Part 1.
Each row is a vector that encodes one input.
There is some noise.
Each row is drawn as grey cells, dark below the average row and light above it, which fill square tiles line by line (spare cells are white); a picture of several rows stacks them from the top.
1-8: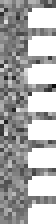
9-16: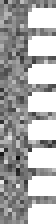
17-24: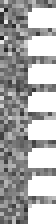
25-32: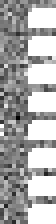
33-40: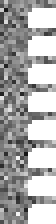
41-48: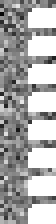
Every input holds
a point on a 9-point line.
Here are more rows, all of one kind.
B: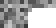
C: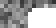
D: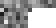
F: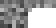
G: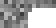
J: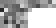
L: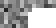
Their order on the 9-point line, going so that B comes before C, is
J, B, C, F, G, D, L.
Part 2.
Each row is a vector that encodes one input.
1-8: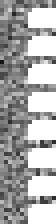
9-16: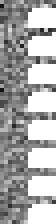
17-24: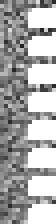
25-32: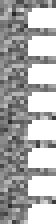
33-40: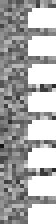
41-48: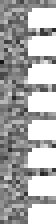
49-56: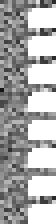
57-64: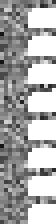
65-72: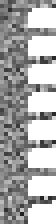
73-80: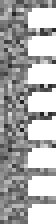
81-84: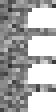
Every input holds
a point on an 8-point line.
